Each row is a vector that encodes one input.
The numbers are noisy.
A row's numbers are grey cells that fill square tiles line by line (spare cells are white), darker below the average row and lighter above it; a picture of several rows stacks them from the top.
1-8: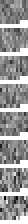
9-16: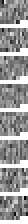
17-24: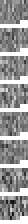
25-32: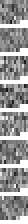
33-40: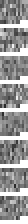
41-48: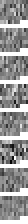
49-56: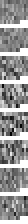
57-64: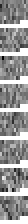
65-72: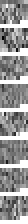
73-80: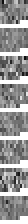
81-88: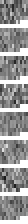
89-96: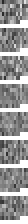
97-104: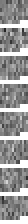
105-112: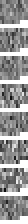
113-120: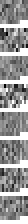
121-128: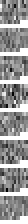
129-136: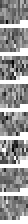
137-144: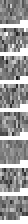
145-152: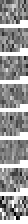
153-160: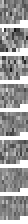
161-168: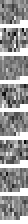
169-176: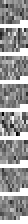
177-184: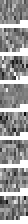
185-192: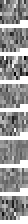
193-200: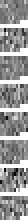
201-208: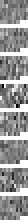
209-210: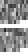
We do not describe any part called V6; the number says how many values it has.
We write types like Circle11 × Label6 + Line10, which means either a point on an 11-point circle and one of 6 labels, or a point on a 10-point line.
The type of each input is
(Bool × Line7 + V6) × Tree8 + Line5.
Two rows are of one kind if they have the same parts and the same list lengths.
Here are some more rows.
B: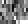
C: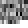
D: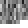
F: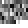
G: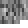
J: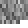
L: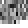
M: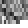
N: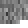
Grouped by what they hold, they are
B, D, G, N
C, F, L
J, M

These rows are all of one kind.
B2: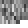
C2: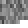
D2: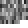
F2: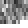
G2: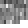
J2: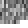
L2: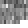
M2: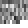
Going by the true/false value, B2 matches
D2 and F2.
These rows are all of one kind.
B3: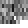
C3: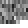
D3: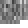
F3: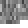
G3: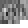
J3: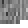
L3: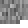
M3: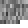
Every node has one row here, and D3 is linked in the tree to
L3.
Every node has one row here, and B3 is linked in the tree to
F3, J3 and L3.
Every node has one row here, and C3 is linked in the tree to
F3.
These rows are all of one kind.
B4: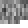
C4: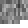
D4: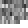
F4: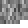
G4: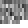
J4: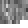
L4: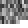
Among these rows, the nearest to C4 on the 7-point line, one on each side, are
D4 and G4.
